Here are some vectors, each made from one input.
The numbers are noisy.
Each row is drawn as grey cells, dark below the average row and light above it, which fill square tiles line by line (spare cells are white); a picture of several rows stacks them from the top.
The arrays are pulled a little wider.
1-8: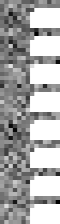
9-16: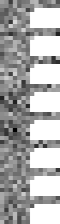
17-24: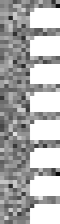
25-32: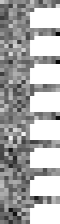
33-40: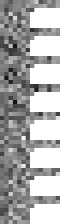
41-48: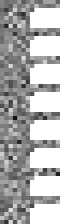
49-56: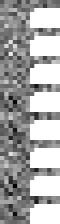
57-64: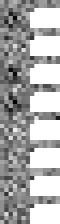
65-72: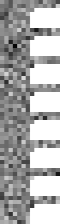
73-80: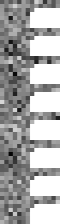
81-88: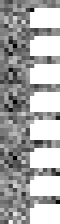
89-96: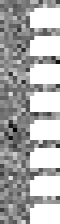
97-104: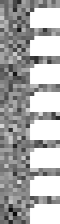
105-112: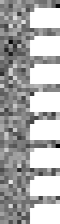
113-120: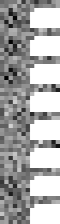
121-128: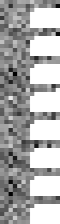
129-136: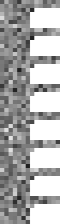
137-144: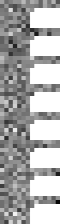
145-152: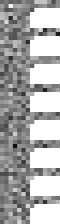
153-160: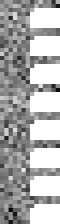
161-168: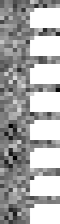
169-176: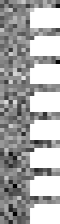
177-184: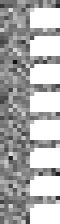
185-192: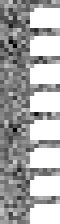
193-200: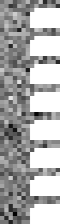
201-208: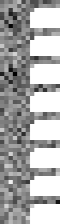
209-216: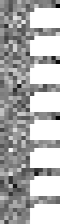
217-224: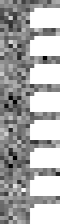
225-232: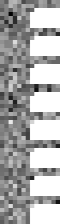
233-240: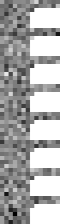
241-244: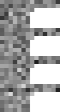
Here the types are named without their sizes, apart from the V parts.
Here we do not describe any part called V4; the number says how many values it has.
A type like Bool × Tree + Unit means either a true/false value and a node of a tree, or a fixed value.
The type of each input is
Circle × List(V4) + Label.
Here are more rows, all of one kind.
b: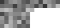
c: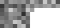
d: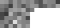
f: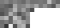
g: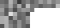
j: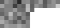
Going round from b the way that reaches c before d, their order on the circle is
b, c, d, f, g, j.
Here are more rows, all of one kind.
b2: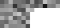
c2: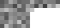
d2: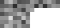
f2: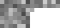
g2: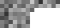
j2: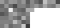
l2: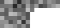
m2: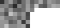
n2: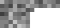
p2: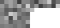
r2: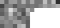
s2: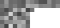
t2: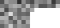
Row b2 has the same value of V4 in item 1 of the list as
j2, l2, m2 and p2.
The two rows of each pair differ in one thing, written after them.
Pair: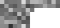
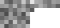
the place on the circle
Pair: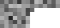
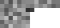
the place on the circle
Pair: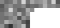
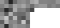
the place on the circle
